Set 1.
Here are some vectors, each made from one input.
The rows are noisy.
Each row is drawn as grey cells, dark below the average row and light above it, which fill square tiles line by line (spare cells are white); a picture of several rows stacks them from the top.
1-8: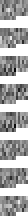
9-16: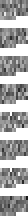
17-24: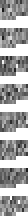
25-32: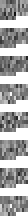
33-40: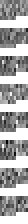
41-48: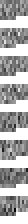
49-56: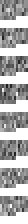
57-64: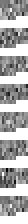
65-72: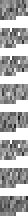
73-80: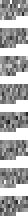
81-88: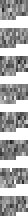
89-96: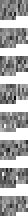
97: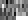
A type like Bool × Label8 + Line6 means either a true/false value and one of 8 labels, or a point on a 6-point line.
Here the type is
Bool × (Circle9 + Unit).
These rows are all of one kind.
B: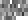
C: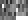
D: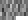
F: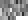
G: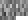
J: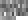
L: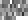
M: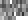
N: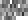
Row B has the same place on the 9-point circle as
L, M and N.
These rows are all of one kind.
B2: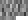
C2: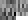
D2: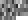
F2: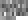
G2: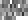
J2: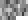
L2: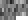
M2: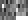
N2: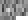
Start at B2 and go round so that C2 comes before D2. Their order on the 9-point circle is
B2, C2, M2, L2, D2, F2, G2, J2, N2.
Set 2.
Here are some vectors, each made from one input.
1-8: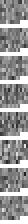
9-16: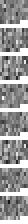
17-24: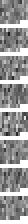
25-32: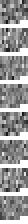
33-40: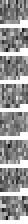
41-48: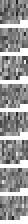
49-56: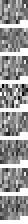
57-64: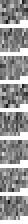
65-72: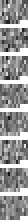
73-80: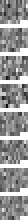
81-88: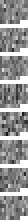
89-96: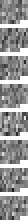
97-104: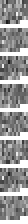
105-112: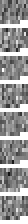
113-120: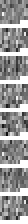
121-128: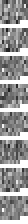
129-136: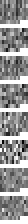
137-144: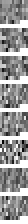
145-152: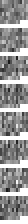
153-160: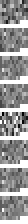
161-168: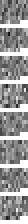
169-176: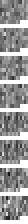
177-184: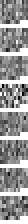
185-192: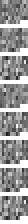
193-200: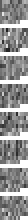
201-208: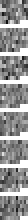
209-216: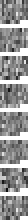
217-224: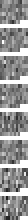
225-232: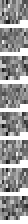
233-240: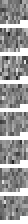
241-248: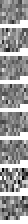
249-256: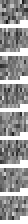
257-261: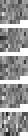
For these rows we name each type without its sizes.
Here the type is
List(Line).
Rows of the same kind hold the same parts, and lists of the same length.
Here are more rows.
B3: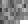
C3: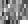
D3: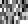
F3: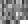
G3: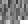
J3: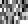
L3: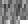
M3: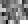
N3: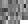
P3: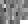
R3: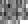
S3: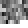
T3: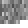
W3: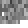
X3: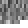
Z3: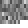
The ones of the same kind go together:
B3, G3, L3, N3, P3, R3, T3, W3, X3, Z3
C3, F3, M3, S3
D3, J3

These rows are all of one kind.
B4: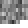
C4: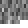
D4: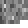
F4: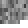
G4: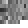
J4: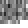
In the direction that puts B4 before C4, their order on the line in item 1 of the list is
B4, D4, F4, G4, C4, J4.
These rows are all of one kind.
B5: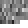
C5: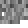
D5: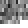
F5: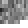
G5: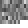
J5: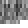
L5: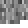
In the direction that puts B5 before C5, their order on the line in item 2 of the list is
B5, D5, F5, L5, J5, G5, C5.
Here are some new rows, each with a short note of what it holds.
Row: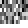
the empty list
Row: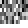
the empty list
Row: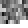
a list of one item
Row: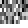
the empty list
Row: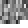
a list of one item
